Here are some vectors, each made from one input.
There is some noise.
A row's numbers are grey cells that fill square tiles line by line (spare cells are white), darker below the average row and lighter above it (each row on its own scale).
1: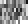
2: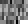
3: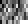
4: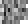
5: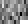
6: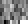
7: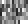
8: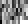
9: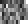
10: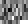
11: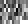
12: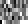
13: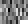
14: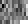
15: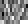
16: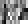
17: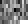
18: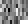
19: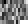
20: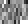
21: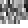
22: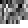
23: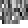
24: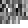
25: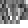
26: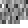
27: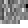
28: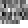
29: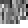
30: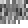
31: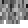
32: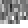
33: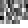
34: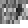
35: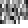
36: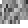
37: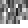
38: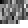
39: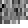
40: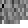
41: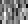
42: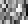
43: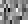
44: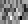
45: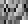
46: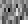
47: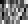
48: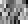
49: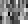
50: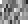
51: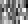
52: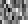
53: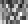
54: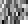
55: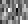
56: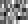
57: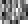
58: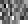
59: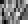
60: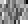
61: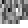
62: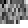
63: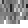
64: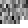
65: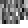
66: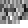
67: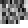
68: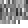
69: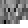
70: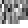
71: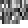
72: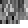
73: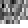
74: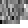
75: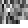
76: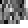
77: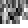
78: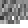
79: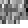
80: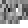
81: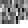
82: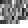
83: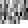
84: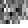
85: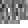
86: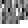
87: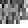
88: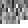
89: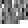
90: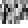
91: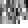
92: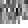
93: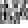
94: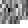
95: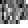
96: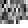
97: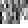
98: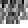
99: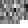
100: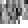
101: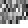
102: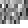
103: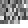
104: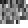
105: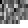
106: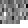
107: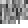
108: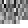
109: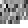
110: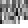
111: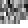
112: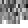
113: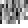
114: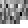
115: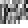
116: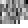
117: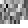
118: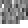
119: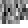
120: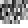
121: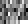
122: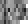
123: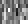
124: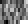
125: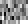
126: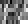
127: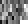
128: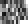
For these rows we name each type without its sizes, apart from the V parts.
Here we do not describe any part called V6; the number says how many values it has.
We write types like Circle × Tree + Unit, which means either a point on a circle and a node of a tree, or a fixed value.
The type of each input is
Bool × Bool × Bool × Bool × (Tree + V6).
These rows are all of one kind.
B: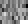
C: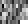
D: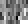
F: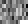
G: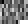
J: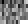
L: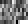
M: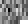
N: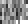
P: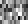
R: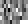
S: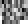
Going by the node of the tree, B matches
G, J, M and P.
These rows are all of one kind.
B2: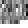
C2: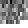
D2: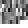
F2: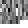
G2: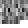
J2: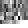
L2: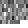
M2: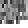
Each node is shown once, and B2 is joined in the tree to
F2 and J2.
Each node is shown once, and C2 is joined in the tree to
D2, F2 and L2.
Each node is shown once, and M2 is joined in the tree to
D2.
